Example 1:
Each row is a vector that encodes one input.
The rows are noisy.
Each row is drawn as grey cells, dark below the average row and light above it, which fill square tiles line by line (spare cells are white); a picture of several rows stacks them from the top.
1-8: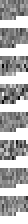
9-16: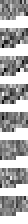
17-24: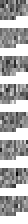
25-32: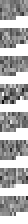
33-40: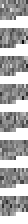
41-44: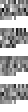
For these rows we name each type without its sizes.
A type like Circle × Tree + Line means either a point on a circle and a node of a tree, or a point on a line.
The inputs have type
List(Circle).
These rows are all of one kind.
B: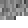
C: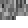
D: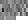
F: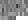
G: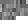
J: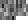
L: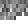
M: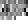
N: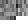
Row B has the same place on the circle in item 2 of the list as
D and F.
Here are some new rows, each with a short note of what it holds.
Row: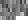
a list of two items
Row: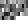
the empty list
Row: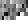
the empty list
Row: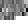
a list of one item
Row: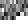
the empty list
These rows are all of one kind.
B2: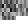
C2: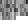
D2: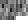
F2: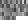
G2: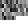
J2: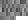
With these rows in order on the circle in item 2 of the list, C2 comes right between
B2 and F2.
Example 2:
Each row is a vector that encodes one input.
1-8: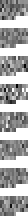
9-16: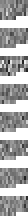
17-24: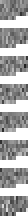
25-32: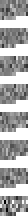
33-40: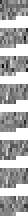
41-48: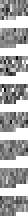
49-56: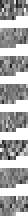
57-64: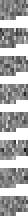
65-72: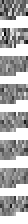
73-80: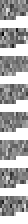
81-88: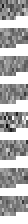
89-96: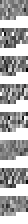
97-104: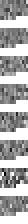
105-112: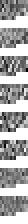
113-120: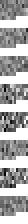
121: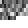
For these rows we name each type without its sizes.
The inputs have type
Bool × Bool × Bool × Bool + Label.
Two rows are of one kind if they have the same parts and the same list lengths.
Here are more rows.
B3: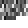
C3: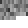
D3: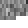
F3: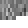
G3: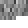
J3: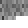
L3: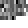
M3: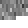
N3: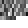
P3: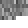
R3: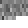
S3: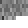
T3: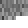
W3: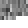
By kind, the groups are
B3, N3
C3, D3, F3, G3, J3, L3, M3, P3, R3, S3, T3, W3

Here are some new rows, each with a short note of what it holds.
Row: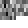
a label
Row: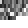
a label
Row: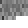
four true/false values
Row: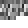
a label
